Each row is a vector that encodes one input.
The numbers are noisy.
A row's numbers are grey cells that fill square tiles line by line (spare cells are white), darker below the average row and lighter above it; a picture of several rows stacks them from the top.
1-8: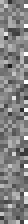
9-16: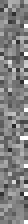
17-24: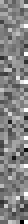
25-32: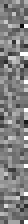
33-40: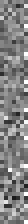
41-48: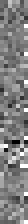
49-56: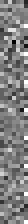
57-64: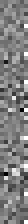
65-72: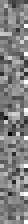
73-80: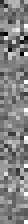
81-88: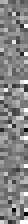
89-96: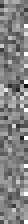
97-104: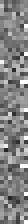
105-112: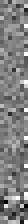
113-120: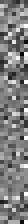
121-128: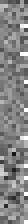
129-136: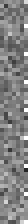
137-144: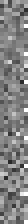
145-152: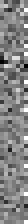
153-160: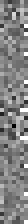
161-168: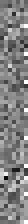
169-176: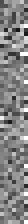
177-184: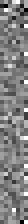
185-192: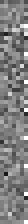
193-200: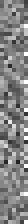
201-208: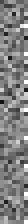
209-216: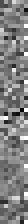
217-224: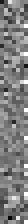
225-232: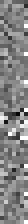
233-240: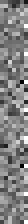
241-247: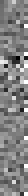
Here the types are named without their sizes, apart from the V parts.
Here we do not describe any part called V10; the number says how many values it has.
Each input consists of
a value of V10, together with either a label, or three true/false values.
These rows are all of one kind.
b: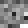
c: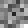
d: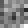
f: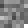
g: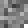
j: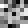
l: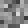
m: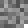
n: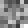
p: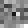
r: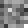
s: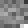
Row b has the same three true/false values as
f and j.
